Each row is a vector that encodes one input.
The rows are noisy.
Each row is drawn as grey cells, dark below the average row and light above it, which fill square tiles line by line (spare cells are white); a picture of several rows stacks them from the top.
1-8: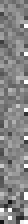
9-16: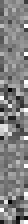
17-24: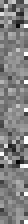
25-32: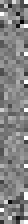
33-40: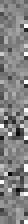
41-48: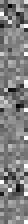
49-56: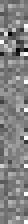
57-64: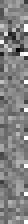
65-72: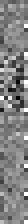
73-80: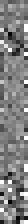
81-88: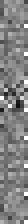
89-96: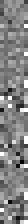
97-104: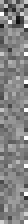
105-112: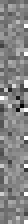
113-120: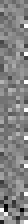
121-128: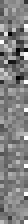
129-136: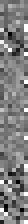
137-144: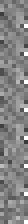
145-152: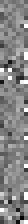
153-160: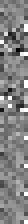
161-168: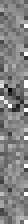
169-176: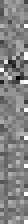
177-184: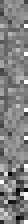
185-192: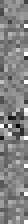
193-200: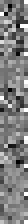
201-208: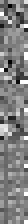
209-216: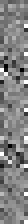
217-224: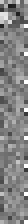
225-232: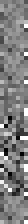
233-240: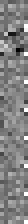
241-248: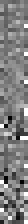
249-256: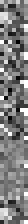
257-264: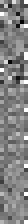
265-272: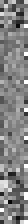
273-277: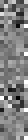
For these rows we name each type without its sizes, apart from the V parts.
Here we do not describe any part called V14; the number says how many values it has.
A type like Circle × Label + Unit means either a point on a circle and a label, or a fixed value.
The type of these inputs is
Line × Line × (Line + Tree) + V14.
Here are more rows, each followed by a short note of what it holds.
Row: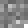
a point on each of three lines
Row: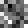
a value of V14
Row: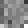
a point on each of three lines
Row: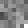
a point on each of three lines
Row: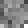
a point on each of three lines
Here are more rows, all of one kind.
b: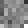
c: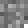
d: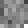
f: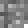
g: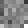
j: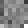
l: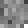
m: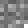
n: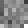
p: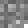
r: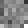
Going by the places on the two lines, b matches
g, j, n and r.
